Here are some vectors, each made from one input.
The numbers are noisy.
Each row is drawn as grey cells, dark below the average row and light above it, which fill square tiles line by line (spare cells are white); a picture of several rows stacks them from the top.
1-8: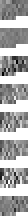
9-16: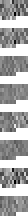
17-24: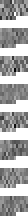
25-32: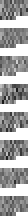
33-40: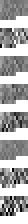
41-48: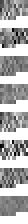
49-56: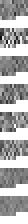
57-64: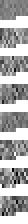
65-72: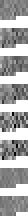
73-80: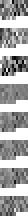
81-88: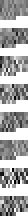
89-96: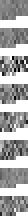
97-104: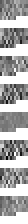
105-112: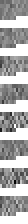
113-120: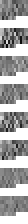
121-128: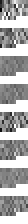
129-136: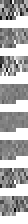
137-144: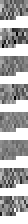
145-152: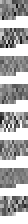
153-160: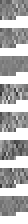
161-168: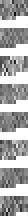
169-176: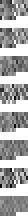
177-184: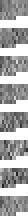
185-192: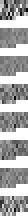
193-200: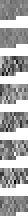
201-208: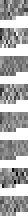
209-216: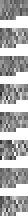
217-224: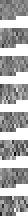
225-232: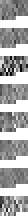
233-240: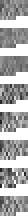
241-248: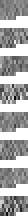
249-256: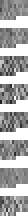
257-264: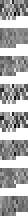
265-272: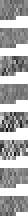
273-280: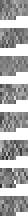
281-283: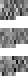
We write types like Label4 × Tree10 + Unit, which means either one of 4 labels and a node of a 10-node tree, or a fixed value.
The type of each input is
(Bool × Bool × Bool × Bool + Label7) × Label7 + Unit.
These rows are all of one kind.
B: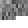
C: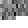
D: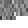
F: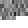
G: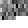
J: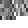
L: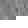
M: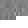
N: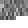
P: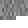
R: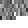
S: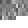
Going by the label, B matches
J and L.
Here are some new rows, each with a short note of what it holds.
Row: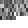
two labels (each one of 7)
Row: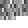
a fixed value
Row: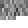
one of 7 labels and four true/false values
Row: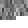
two labels (each one of 7)
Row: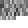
one of 7 labels and four true/false values
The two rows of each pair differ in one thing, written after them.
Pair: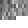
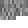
the label
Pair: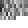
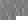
the label
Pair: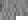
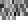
one of the four true/false values
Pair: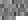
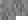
the label
